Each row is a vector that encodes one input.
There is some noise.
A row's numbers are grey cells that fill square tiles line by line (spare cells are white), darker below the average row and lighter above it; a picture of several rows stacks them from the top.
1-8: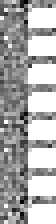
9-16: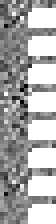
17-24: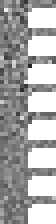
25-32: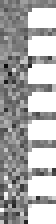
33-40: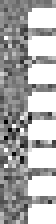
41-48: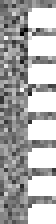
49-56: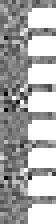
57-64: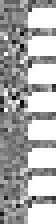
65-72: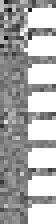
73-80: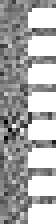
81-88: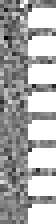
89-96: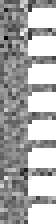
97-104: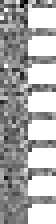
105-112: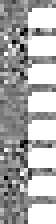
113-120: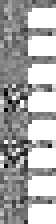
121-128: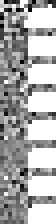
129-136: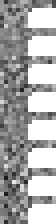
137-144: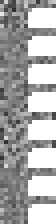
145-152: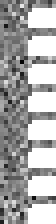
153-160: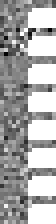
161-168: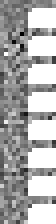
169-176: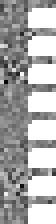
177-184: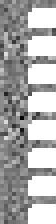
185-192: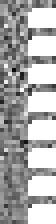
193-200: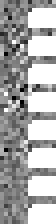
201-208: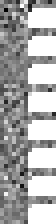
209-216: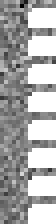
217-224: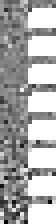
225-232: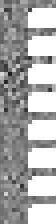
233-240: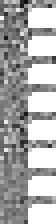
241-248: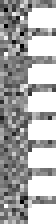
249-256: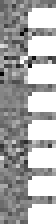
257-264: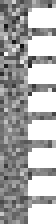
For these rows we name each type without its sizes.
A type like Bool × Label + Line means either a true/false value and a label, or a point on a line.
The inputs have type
Line × Tree × Tree × (Tree + Unit).
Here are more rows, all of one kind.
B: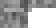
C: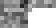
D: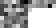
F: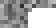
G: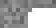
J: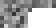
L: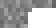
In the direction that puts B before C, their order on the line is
J, B, F, D, G, L, C.
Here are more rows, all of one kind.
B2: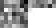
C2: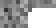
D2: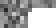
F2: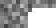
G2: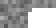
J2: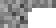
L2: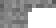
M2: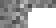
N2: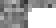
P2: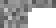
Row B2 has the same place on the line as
C2, F2, N2 and P2.
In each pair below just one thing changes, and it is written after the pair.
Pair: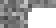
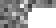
the node of one of the two trees
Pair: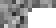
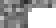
the place on the line
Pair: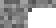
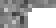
the node of one of the two trees
